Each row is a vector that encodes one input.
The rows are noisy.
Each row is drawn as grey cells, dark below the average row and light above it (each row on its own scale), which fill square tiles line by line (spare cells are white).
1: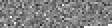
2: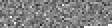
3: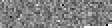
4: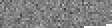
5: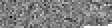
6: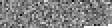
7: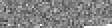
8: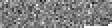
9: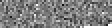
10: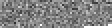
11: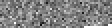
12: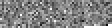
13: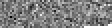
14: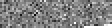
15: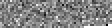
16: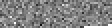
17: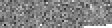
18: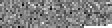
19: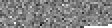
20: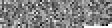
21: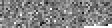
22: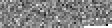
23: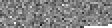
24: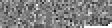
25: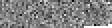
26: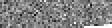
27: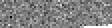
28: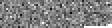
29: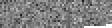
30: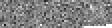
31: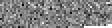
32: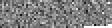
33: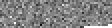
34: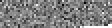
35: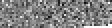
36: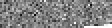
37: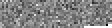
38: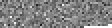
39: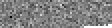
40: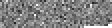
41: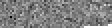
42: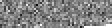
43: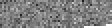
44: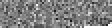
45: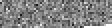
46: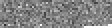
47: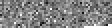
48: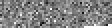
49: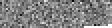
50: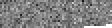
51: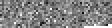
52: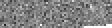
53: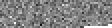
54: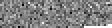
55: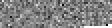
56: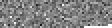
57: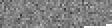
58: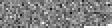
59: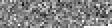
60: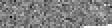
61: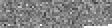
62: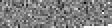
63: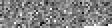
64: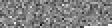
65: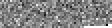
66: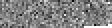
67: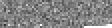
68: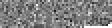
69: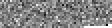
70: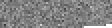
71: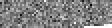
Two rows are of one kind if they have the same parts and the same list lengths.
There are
2 kinds of row.
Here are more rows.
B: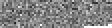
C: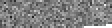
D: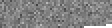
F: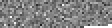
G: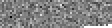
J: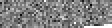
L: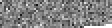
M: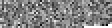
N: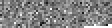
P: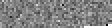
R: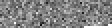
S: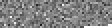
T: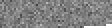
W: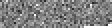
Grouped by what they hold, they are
B, C, D, G, J, L, P, T, W
F, M, N, R, S

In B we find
a point on a 6-point line and three true/false values.
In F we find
a point on a 6-point line.
